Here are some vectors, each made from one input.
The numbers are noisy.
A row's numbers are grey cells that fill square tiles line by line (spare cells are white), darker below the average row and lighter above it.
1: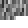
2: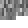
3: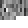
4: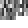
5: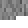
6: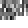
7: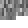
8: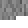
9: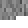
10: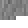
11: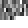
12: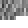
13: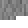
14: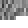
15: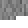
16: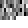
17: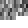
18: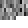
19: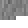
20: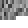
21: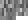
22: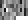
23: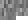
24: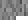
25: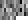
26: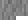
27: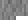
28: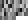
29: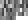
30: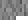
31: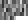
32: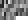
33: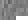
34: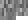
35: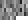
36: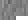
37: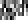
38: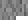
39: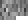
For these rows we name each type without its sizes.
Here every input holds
a point on a line.
